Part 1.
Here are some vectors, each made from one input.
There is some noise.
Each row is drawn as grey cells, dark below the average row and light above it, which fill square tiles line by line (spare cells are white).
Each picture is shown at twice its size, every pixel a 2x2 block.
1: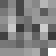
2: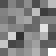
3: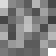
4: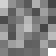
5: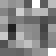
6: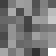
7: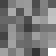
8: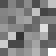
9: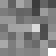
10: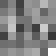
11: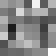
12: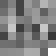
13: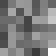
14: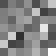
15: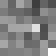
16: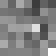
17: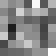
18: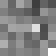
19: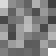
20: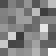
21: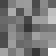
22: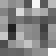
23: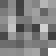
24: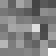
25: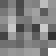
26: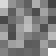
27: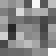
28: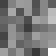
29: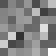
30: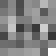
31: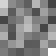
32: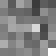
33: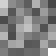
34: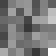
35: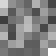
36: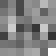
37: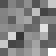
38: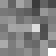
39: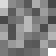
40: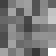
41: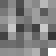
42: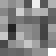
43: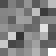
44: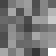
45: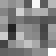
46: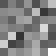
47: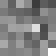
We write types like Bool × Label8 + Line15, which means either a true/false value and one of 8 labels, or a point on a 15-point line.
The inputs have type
Line6.
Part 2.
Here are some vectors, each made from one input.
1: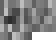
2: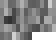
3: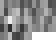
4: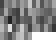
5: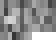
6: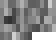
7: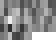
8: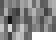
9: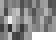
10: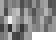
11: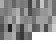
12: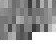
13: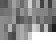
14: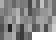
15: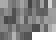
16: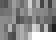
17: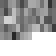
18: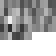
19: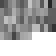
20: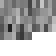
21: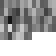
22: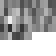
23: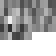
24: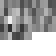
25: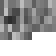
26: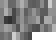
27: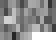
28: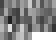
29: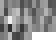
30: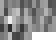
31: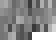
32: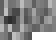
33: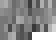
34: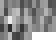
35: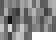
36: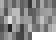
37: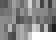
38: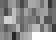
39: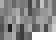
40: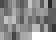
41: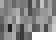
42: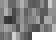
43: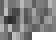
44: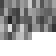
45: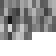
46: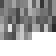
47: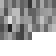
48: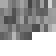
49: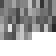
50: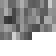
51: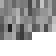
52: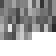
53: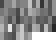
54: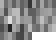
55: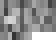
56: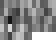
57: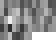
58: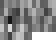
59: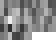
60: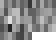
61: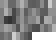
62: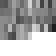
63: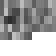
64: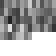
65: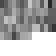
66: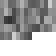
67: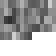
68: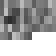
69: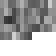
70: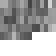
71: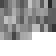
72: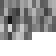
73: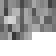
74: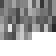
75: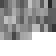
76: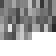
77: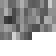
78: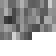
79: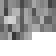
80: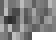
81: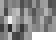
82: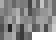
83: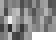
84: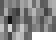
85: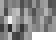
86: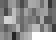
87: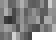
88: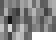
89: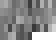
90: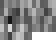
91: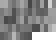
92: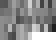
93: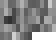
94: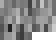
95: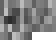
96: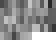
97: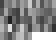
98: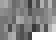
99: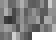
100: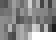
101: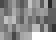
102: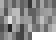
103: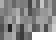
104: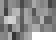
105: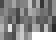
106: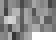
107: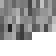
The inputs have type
Circle14.
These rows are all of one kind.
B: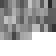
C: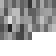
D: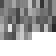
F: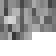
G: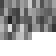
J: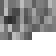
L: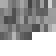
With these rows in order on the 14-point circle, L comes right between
C and J.
